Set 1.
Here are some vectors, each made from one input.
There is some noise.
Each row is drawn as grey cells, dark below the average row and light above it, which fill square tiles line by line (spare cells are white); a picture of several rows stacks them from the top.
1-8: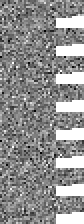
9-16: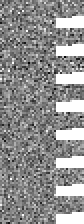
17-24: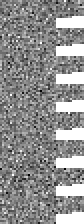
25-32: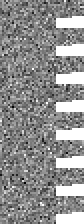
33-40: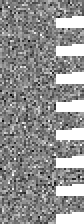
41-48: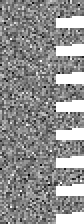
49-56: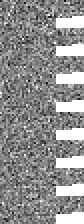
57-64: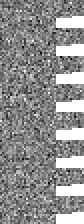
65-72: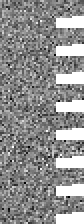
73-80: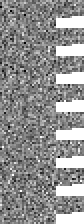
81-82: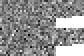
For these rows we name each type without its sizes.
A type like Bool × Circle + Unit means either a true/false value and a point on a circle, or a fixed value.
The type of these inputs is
Bool × (Circle + Unit).
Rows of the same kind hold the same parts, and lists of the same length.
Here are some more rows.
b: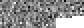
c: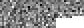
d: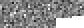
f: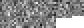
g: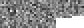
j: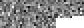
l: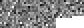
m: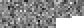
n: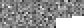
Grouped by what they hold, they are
b, c, j, l
d, f, g, m, n

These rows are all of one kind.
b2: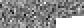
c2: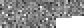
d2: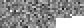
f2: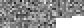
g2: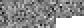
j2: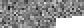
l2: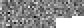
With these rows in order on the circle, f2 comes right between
b2 and d2.
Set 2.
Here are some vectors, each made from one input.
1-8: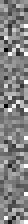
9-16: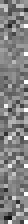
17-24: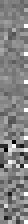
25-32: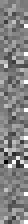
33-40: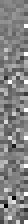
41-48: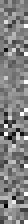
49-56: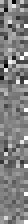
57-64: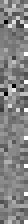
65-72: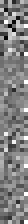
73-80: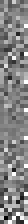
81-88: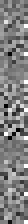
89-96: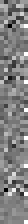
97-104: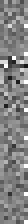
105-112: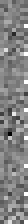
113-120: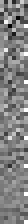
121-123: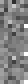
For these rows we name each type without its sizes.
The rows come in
3 kinds.
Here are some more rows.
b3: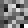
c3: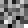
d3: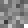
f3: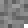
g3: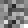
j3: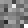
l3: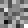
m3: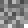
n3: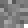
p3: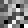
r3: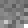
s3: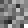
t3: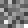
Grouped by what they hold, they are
b3, p3, s3
c3, f3, j3, l3
d3, g3, m3, n3, r3, t3

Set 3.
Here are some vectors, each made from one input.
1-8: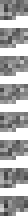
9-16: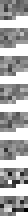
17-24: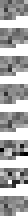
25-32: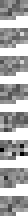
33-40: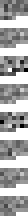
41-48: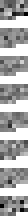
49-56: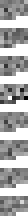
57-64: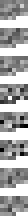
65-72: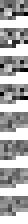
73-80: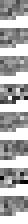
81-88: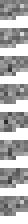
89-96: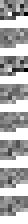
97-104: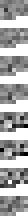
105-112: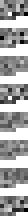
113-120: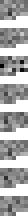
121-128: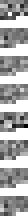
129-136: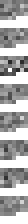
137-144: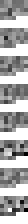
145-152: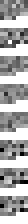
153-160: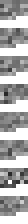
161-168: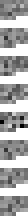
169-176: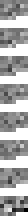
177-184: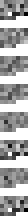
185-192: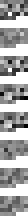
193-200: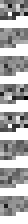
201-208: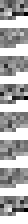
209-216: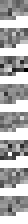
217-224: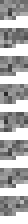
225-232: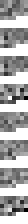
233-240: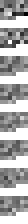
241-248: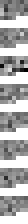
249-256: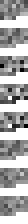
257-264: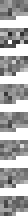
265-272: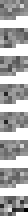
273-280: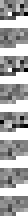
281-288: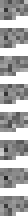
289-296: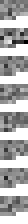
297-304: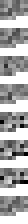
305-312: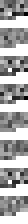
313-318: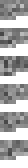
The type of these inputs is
Line7 + Line20.
